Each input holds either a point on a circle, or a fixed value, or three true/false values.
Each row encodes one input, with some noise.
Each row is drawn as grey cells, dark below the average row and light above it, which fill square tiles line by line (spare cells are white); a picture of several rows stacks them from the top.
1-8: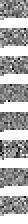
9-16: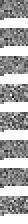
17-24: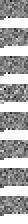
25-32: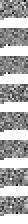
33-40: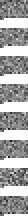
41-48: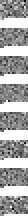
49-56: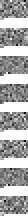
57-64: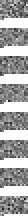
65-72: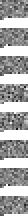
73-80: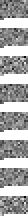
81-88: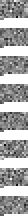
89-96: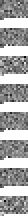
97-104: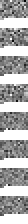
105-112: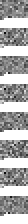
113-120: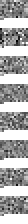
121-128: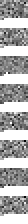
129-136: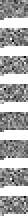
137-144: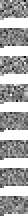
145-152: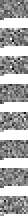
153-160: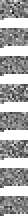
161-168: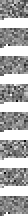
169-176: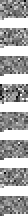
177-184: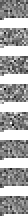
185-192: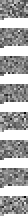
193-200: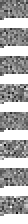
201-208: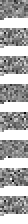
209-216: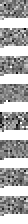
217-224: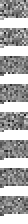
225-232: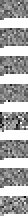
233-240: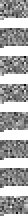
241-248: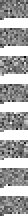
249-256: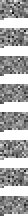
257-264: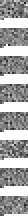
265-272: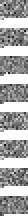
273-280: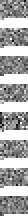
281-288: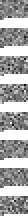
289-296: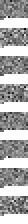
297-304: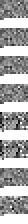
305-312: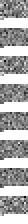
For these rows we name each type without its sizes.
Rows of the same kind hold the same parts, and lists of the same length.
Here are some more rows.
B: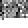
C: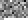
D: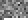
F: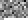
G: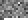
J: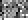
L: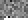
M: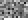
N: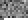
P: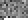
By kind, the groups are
B, J
C, F, M
D, G, L, N, P

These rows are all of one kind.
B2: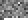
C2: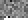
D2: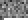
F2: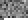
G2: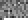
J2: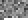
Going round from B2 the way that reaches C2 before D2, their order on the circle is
B2, J2, C2, F2, D2, G2.
